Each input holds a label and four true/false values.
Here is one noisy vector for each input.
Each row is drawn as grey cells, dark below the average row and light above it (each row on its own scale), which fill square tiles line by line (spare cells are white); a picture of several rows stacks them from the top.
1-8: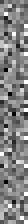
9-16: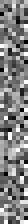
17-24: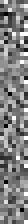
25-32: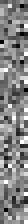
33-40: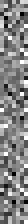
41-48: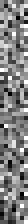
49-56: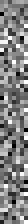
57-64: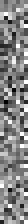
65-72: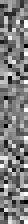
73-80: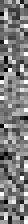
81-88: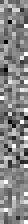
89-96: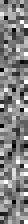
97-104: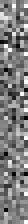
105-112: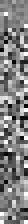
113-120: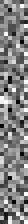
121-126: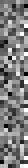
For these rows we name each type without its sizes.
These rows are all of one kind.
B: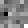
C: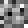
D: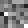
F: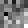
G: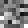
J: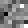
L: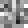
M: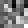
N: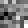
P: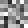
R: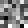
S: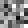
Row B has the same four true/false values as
L, P, R and S.
